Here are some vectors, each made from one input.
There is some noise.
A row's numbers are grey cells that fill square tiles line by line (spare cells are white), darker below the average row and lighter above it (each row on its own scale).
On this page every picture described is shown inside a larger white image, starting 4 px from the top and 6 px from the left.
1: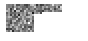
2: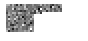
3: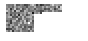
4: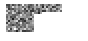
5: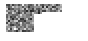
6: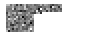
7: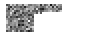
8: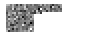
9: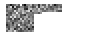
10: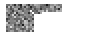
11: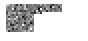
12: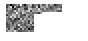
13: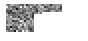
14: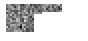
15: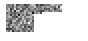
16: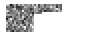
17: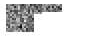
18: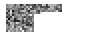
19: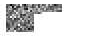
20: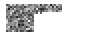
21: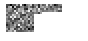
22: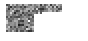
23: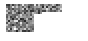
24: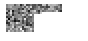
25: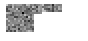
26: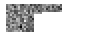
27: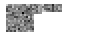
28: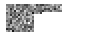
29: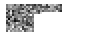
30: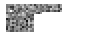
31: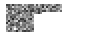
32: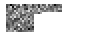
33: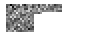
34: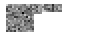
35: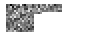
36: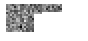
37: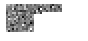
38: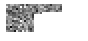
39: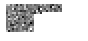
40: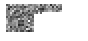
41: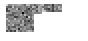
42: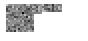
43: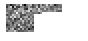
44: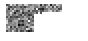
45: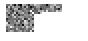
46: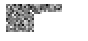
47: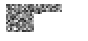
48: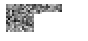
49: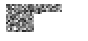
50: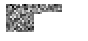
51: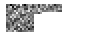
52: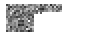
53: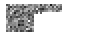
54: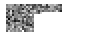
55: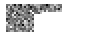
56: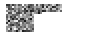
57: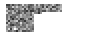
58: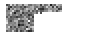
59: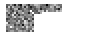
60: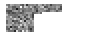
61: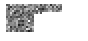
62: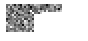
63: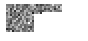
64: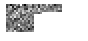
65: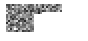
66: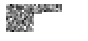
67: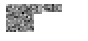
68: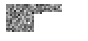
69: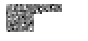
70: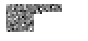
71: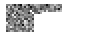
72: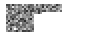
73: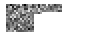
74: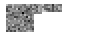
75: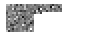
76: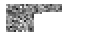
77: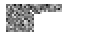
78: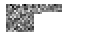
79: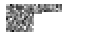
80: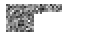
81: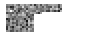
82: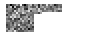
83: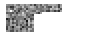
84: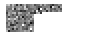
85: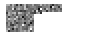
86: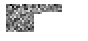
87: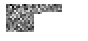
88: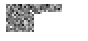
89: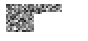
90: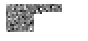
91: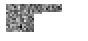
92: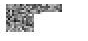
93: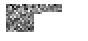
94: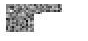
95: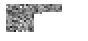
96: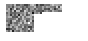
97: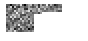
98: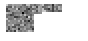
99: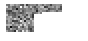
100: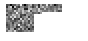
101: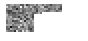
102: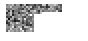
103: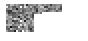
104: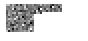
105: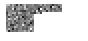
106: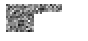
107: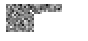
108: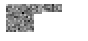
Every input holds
one of 12 labels.
